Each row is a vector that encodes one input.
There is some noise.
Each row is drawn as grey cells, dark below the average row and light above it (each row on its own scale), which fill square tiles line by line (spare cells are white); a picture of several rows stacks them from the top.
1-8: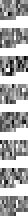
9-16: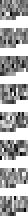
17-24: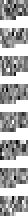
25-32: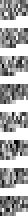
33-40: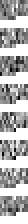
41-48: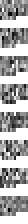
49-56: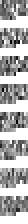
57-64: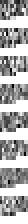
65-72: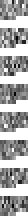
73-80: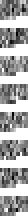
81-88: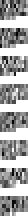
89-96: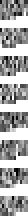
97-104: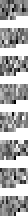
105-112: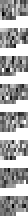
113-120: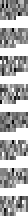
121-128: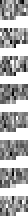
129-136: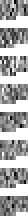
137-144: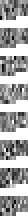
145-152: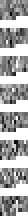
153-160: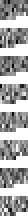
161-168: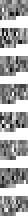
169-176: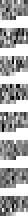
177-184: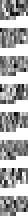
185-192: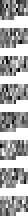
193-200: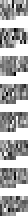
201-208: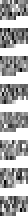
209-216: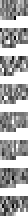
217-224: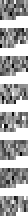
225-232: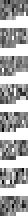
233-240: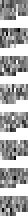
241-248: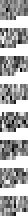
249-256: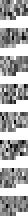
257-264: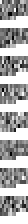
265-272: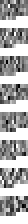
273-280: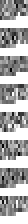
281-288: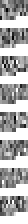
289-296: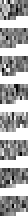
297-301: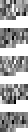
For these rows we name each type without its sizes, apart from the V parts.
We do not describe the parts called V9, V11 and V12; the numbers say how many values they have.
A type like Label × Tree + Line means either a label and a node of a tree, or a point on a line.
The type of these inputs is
Bool × V9 + (Label + Line × V11) × V12.
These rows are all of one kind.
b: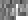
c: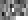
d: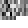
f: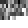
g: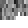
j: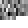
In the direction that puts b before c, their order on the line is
f, j, b, g, d, c.
